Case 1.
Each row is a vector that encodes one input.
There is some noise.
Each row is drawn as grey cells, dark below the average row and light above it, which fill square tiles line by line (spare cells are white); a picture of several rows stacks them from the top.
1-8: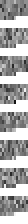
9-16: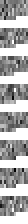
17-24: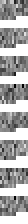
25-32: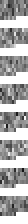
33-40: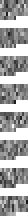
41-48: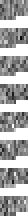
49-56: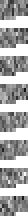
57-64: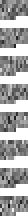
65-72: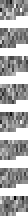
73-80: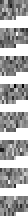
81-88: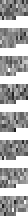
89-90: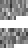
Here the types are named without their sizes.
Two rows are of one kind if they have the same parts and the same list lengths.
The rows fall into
2 kinds.
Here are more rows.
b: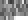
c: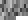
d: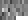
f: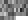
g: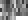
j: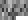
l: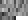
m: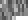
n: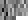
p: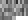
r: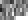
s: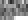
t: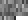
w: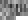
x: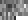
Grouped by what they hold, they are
b, c, j, n, r, s
d, f, g, l, m, p, t, w, x

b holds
a node of a tree.
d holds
a node of a tree and three true/false values.
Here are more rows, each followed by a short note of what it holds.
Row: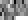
a node of a tree
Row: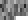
a node of a tree
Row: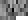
a node of a tree and three true/false values
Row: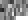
a node of a tree
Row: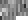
a node of a tree and three true/false values
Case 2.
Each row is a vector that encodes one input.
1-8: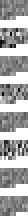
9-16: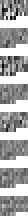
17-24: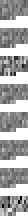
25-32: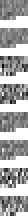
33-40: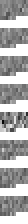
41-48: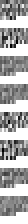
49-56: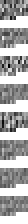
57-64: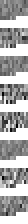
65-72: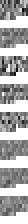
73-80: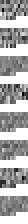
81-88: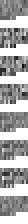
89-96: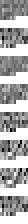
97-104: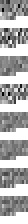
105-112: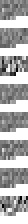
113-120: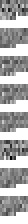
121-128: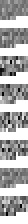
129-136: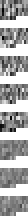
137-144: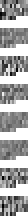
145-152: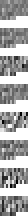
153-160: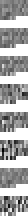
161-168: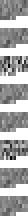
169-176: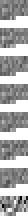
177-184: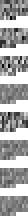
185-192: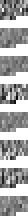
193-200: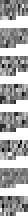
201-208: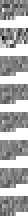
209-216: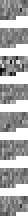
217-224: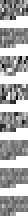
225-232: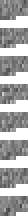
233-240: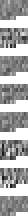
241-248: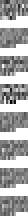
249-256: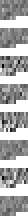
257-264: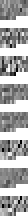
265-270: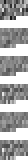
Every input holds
either a point on a 4-point line and a point on a 5-point line, or a point on a 10-point line.
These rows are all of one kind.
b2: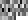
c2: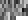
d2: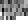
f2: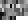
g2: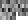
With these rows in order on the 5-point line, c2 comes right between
d2 and f2.
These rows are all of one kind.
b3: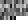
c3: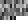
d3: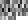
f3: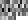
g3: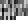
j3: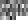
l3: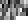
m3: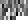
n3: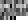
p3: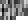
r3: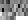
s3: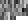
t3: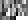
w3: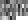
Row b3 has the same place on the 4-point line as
c3, j3, n3 and w3.
